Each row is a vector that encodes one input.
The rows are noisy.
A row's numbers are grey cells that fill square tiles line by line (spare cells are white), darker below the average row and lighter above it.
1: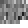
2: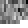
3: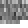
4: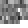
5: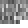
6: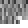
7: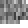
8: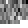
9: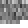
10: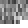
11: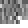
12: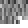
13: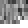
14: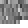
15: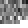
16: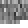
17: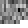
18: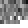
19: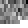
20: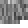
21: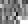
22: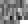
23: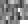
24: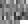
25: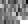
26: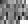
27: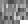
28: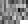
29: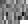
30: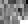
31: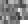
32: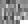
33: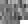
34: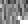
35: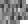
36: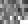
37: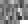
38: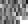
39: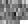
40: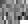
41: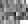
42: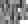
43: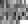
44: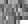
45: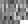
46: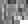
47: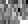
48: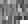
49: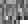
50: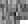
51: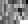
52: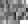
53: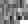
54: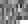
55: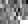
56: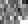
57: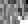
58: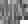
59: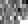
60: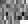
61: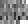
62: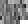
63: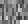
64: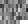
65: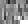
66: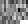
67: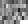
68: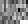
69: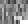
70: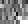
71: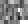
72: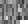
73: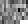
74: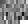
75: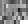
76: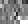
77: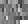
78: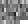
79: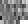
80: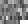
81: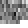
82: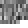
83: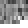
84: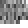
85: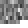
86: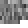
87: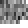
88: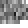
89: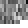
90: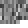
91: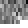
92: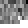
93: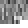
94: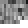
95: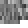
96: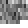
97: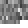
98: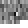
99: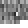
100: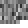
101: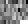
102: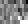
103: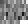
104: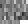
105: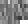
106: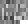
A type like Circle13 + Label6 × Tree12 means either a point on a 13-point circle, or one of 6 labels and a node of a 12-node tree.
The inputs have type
Line4 × Line4 × (Line4 + Line7).
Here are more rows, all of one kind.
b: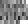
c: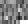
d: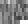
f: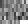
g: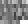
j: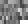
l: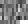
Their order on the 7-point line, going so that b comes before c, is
f, b, g, d, j, c, l.
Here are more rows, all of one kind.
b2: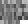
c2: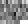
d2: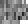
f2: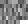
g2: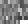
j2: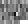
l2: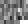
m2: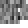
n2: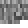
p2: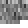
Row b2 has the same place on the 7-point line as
c2, j2 and n2.
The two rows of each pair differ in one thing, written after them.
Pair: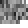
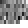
the place on one of the two 4-point lines
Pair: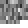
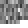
the place on one of the two 4-point lines
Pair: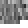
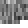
the place on one of the two 4-point lines
